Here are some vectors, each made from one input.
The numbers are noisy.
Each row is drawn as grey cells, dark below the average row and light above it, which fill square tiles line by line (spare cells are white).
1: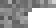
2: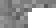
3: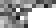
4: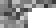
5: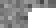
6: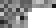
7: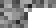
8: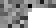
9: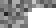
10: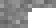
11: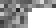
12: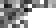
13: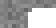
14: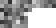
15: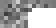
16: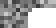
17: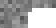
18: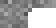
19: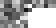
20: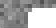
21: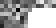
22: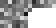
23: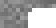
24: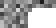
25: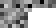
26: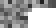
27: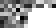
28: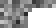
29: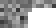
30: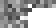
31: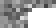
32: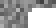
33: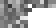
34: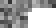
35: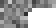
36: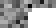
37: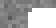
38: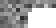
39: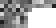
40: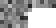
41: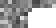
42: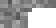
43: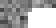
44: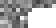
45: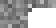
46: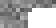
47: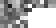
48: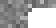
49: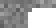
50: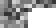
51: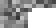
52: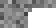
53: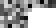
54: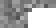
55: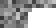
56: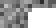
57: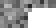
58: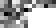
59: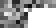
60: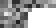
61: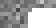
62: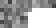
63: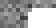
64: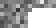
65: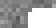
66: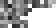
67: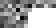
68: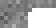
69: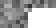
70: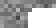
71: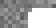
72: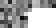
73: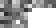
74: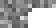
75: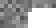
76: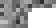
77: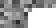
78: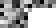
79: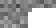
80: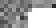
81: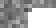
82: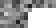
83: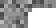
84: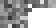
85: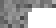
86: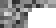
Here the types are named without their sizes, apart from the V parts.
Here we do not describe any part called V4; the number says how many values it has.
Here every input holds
a point on a line, together with either four true/false values, or a value of V4.
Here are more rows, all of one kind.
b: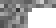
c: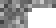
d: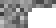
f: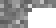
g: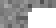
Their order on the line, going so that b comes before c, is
d, f, g, b, c.
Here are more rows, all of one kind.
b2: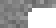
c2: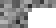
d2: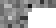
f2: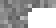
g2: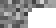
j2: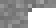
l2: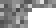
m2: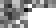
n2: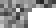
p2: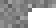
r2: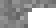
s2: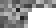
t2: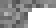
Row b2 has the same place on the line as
g2, l2 and n2.
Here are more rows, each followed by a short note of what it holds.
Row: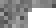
a point on a line and a value of V4
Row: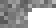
a point on a line and a value of V4
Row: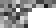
a point on a line and a value of V4
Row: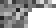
a point on a line and a value of V4
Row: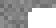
a point on a line and four true/false values
